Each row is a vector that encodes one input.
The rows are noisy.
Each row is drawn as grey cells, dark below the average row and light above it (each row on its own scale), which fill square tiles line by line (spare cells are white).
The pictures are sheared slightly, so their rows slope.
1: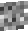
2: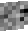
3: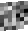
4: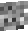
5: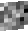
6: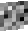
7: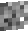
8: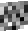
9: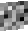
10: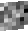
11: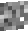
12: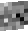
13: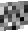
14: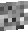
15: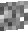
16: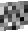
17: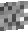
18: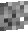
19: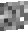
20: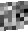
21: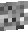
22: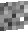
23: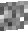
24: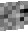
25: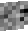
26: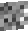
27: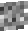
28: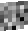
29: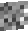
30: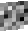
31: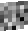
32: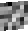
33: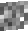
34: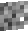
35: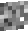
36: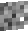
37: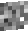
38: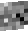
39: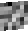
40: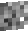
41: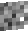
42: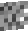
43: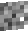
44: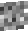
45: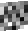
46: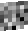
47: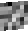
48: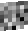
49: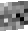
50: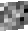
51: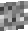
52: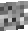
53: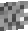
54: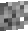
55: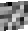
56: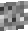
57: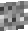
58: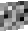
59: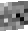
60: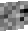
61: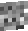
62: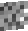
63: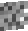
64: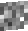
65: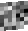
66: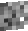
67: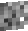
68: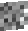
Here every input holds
either one of 8 labels, or three true/false values.
